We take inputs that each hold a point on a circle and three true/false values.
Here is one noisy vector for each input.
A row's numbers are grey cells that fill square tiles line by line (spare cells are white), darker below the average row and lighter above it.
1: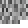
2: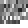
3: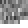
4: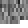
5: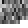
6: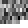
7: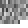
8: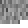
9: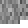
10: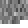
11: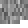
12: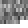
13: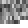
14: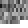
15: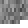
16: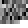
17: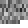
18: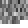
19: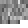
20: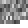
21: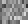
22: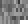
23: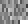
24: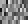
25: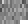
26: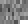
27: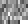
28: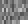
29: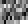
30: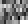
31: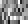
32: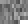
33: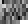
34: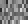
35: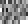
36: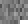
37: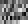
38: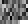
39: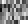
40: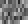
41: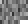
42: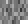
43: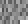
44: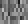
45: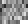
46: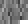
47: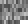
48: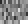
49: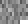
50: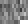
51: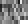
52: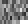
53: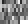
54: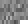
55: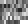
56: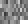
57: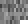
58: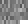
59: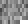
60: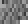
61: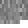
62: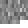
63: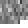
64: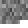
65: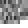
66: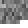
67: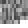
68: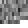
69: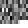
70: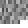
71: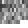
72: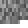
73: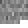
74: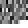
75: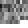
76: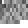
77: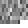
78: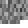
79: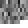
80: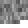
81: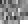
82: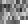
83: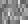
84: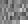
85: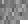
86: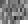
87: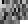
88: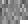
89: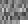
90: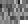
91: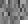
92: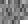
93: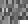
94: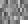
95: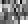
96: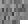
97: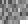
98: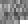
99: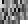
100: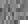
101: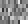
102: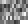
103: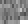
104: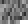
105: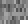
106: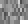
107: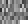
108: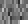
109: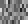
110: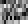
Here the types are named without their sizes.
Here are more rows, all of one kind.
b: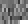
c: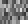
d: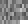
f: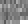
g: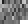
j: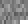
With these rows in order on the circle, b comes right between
f and j.
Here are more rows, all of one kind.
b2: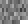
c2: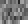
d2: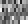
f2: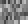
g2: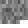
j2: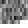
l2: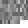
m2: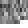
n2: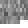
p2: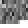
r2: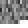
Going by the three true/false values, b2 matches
m2 and p2.
